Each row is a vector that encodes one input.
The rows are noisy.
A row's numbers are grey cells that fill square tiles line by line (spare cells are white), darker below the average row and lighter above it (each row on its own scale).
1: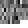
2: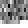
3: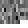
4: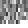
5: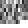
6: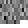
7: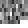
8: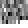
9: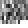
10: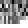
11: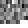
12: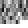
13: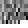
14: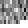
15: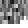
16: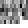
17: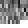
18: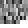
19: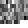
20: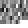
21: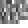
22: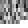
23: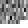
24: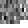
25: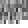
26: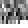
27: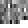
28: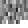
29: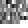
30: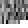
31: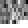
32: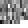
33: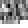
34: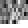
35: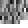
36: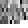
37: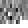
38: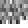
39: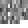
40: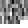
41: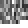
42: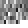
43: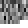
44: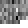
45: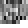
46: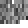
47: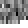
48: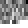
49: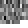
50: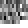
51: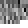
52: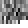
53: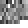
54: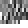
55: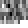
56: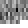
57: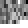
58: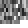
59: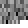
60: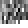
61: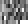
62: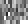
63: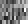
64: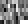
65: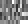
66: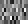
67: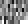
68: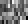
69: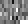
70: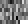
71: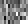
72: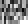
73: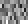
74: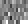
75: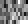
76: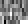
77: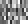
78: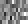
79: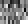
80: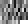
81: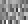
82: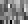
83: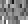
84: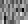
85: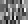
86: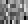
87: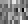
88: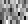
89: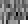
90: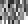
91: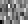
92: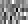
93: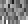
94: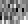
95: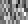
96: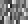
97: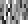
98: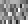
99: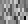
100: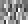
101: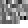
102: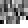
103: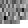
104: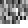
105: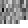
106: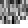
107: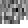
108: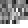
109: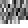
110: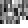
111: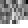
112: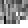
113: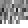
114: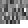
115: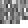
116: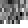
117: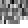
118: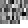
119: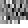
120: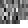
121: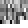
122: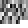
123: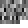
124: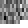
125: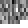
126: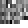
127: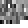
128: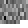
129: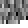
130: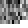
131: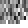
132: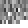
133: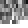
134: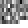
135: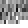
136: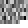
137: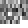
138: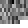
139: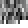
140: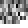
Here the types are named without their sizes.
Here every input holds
a list of points on a line.
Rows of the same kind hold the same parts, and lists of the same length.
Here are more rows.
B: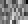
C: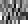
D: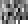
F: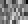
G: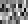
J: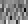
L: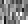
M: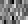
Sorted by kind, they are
B, F
C, D
G, J
L, M

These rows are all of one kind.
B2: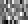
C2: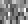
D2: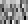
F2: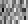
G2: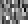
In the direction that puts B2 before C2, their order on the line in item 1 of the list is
G2, B2, C2, D2, F2.
